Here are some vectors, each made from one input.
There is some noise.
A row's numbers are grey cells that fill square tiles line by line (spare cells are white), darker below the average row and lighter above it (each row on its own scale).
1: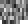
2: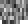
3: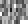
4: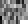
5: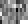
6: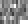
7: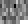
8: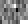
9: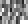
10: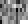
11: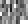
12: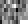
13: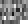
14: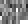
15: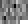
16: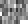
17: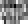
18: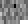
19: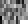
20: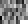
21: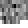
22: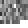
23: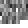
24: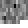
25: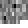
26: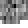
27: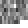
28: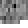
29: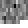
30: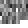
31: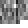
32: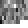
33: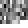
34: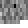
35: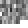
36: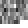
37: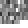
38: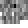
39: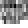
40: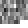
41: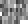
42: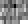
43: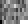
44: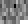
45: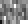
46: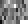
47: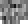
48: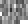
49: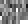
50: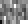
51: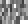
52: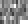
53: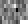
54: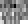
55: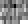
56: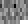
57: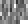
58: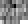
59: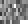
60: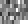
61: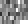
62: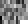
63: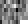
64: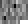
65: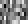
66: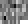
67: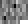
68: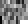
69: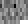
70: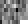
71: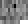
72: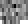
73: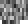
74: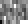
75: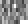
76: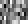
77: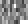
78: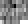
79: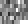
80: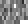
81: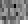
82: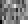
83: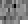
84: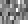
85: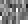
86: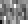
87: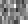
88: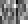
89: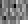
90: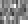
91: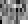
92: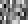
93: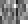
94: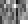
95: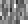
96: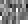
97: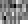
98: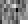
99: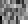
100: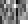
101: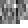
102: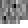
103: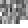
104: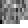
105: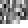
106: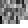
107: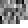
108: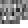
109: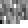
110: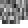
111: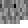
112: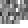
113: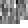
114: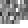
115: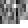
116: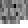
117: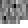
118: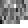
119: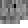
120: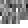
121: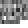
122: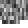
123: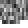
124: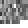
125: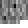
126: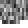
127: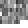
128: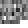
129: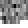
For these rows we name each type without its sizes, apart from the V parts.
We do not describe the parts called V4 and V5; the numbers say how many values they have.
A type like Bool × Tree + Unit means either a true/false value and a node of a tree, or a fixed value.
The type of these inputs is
Bool × (Line × V5 + V4).
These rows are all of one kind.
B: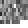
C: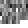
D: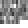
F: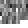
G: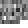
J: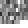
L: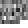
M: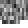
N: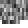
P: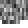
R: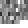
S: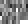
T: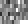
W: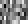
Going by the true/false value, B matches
D, G and L.
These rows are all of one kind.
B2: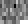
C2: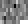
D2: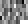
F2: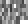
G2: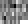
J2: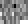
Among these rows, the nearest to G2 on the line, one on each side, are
D2 and F2.
